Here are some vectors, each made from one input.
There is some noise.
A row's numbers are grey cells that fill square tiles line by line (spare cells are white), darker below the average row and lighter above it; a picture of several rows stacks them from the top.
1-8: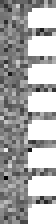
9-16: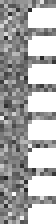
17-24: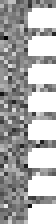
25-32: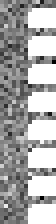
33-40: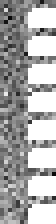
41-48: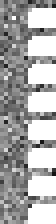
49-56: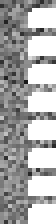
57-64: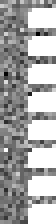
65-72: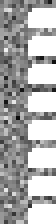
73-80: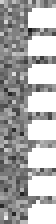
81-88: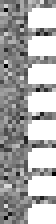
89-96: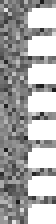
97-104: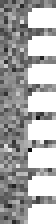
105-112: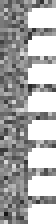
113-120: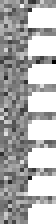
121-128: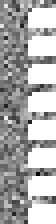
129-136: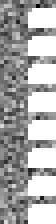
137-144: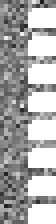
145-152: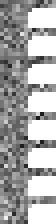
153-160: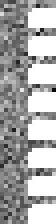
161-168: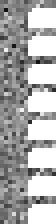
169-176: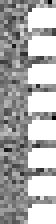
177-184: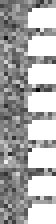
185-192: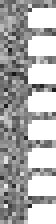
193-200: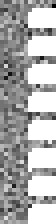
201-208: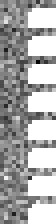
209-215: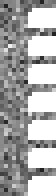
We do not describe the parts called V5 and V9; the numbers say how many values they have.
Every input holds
three true/false values, a value of V5 and a value of V9, together with either a fixed value, or a node of a 10-node tree.
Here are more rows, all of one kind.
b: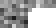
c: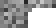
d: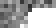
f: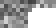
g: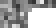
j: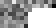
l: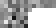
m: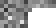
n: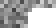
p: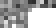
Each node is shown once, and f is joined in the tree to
g and p.
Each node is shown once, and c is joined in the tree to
b and n.
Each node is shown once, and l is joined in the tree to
b and j.
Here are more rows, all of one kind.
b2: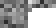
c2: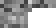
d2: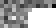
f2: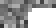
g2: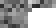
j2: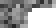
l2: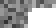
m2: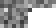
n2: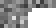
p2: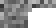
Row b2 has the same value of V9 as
c2, g2, j2 and n2.
